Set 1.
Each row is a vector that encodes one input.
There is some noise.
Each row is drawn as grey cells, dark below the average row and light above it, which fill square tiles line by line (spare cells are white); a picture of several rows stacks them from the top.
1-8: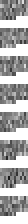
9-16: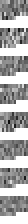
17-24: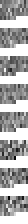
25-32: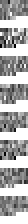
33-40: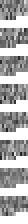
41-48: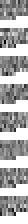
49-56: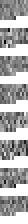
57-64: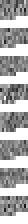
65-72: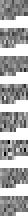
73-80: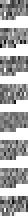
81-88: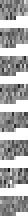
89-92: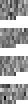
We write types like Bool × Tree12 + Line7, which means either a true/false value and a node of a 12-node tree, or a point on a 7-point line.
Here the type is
Circle10.
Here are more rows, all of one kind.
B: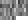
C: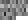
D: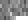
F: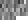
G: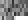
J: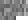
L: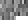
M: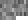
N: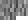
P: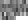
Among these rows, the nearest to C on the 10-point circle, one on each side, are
G and L.
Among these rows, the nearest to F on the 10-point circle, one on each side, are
B and M.
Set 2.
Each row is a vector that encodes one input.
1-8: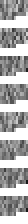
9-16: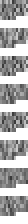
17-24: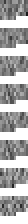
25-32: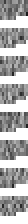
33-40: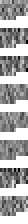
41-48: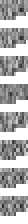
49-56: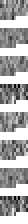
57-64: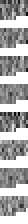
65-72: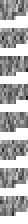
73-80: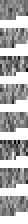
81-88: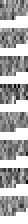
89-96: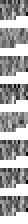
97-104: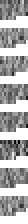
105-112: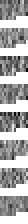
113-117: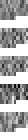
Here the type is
Line12.
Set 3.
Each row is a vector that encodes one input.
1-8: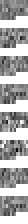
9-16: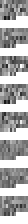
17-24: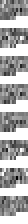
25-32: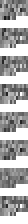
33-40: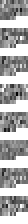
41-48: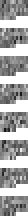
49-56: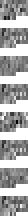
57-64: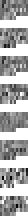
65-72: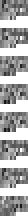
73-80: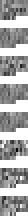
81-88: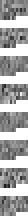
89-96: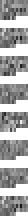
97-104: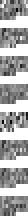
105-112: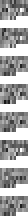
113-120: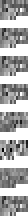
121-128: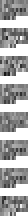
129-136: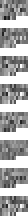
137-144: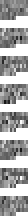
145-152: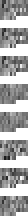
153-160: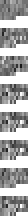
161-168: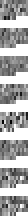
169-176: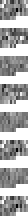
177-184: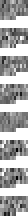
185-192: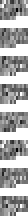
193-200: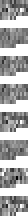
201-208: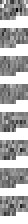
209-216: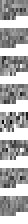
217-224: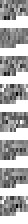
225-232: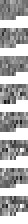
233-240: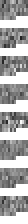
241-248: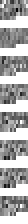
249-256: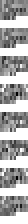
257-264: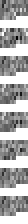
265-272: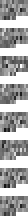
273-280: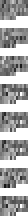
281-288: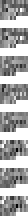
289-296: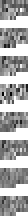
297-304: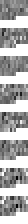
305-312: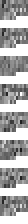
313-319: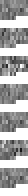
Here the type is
Tree12 + Unit.
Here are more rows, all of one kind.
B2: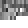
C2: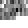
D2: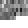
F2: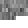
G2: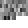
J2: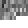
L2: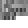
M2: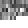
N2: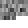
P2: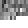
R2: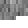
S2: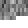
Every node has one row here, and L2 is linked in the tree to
D2, F2 and N2.
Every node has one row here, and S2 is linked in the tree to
J2 and R2.
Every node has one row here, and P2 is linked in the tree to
B2 and J2.
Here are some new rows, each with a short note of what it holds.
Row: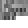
a node of a 12-node tree
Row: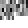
a fixed value
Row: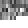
a node of a 12-node tree
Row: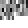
a fixed value
